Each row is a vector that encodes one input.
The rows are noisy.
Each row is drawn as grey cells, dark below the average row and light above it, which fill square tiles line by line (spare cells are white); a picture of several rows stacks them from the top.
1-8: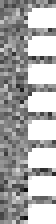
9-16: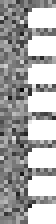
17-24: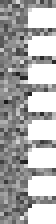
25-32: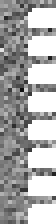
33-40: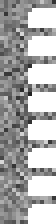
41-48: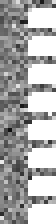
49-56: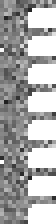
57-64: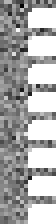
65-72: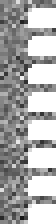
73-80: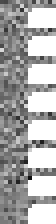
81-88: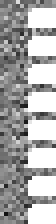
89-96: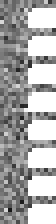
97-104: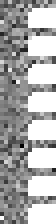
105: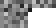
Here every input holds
a point on a 6-point line.
